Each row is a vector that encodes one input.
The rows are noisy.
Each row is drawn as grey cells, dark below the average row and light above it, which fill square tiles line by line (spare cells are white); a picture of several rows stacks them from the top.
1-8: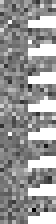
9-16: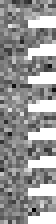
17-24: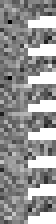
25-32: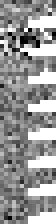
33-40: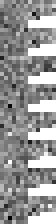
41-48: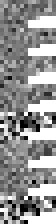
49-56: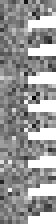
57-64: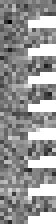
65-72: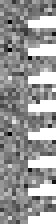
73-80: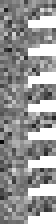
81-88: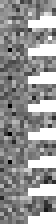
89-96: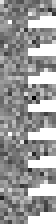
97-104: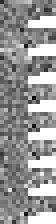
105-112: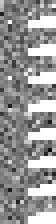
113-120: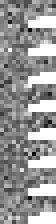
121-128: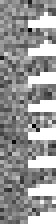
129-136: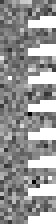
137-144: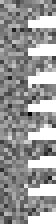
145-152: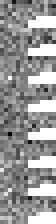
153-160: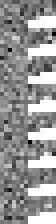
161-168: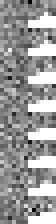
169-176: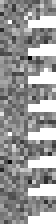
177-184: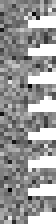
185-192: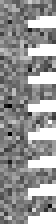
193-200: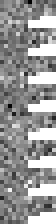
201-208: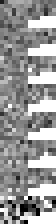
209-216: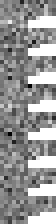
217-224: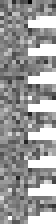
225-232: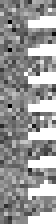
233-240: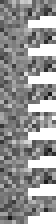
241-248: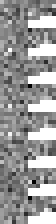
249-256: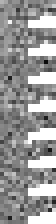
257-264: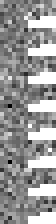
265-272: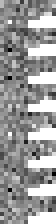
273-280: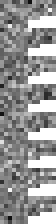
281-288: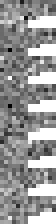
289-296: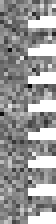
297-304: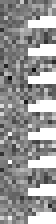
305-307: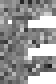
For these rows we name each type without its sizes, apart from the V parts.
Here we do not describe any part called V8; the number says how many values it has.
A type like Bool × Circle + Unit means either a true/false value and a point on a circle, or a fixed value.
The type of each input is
Bool × (Circle + Unit) × V8 + Unit.
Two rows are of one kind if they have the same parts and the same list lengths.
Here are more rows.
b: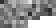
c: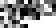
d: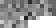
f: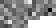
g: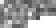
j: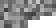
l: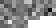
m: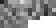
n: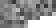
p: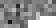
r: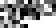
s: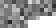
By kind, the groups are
b, f, l, m
c, r
d, g, j, n, p, s

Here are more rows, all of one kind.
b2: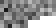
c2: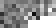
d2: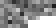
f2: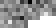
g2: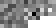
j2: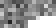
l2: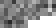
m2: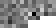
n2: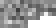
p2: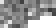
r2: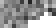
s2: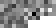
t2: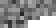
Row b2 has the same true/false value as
j2, p2, r2 and t2.
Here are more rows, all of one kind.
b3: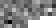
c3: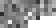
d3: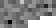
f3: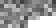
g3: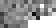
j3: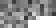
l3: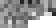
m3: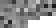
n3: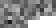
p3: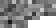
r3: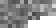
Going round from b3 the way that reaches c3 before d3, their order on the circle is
b3, f3, j3, l3, c3, g3, r3, p3, m3, d3, n3.
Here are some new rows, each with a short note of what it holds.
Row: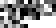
a fixed value
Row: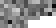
a point on a circle, a true/false value and a value of V8
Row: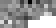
a point on a circle, a true/false value and a value of V8
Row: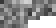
a true/false value and a value of V8
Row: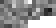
a true/false value and a value of V8
